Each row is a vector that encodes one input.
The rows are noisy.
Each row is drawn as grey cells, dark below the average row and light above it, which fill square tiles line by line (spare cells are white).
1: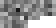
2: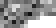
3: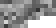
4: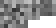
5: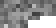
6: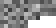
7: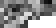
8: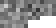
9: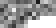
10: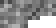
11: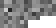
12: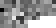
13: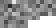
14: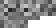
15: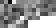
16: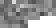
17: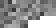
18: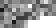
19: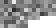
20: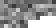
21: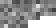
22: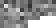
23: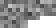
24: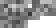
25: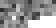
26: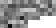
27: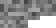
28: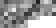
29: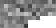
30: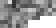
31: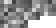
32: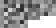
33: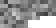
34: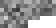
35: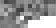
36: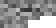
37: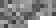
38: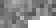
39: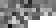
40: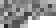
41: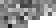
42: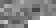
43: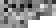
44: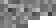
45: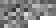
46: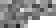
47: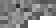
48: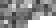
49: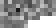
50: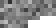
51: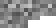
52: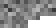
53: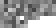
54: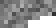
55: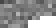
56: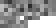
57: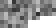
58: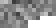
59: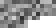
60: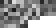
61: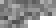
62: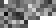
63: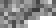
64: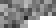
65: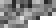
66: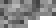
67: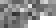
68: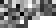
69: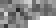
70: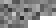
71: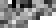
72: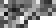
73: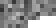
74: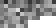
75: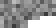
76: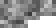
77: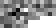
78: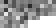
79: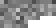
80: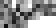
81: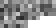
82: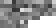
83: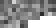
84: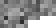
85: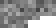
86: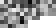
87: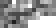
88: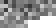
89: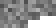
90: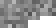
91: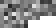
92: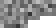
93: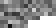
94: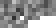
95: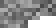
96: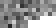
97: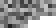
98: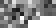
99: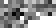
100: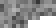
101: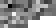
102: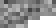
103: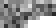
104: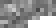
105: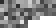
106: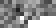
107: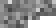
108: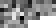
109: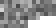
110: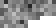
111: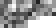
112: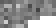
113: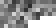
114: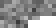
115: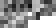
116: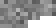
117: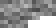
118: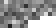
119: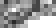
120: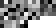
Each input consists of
a node of an 8-node tree, together with either a point on a 5-point line, or three true/false values.
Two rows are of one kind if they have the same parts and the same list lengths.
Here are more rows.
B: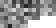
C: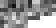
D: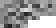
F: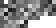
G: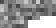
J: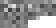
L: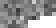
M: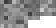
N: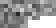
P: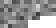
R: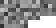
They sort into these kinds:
B, F, J, M, N, P, R
C, D, G, L

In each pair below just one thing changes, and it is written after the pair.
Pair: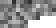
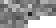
one of the three true/false values
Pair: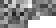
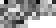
one of the three true/false values
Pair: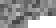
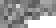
one of the three true/false values
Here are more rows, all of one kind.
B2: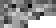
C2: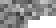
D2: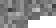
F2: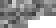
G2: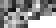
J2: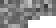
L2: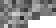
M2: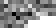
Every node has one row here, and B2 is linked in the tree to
F2.
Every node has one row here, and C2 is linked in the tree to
D2 and M2.
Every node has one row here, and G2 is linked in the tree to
L2.
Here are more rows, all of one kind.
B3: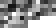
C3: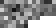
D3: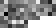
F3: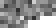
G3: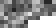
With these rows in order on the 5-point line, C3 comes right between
B3 and G3.
